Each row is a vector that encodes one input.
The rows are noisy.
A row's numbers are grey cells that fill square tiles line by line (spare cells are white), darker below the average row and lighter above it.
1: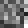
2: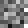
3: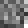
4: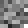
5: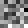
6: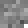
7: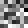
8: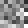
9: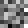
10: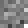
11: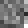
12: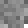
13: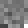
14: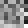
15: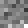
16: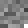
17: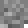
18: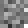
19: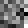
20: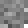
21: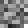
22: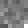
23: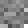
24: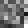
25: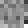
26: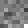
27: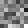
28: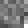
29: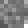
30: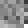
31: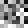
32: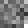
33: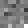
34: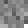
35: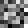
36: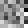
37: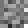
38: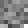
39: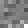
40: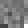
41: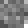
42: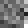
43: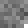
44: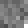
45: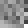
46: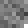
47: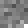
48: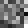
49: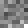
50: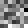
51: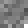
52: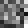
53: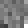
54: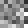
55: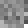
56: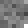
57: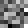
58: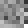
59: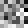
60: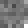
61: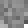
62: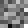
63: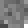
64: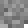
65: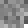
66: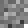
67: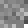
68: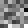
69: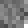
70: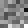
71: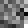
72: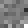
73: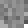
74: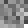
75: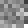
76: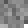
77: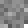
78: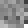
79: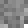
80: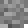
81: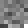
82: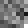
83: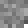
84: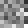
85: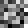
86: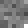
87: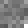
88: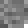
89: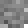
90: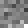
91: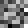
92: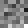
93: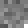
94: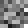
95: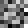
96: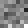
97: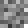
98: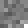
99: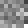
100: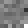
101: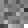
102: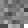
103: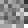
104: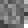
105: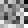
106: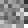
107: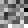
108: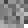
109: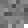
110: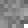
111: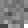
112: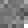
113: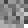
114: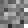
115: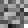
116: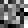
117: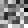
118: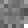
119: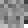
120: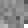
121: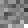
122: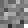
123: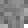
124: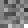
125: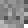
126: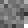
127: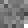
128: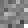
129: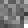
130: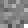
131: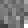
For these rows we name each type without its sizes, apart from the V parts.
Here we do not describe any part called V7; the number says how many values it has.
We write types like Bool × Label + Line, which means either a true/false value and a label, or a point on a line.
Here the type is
Bool × (Tree + V7).
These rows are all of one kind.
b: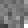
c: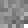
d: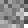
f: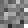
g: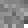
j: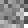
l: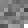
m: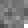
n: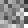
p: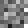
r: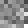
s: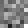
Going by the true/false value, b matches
l and m.
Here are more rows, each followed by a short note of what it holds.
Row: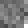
a true/false value and a value of V7
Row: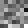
a true/false value and a value of V7
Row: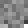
a node of a tree and a true/false value
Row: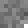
a node of a tree and a true/false value
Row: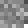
a true/false value and a value of V7
